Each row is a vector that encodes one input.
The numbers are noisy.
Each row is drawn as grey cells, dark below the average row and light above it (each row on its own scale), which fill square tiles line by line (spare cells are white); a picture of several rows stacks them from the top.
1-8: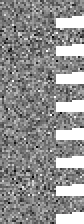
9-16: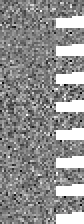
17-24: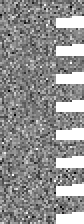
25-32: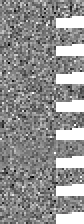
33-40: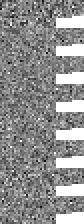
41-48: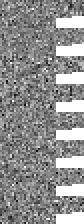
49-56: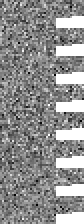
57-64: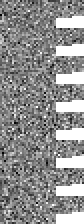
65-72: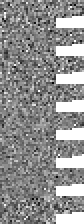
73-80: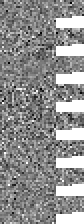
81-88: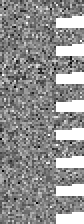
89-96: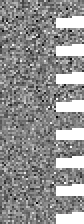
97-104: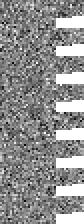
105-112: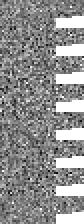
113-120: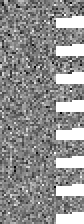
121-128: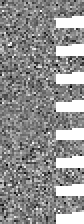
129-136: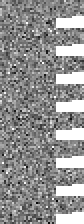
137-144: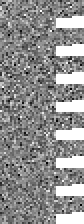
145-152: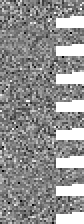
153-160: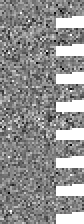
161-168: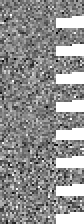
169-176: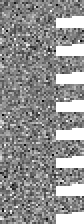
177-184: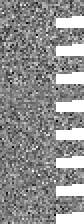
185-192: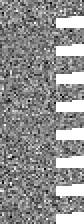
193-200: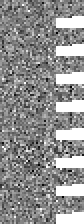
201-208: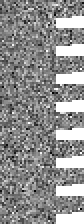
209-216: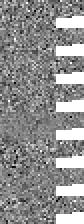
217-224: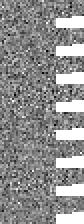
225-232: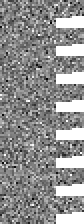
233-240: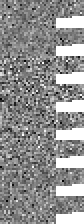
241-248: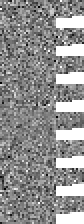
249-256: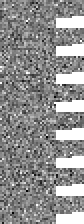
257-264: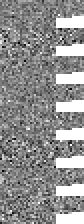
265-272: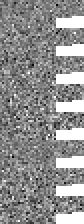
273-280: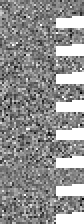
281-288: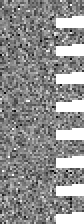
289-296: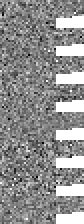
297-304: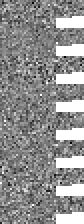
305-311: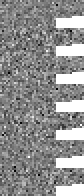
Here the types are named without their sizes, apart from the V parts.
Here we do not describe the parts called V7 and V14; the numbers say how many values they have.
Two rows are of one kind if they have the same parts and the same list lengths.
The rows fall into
3 kinds.
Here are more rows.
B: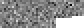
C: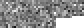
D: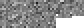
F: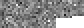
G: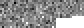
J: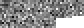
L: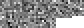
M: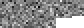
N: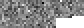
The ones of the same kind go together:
B, C, F, L
D, M, N
G, J

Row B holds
a point on each of two lines.
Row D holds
a value of V7 and a value of V14.
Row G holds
a point on each of two circles.
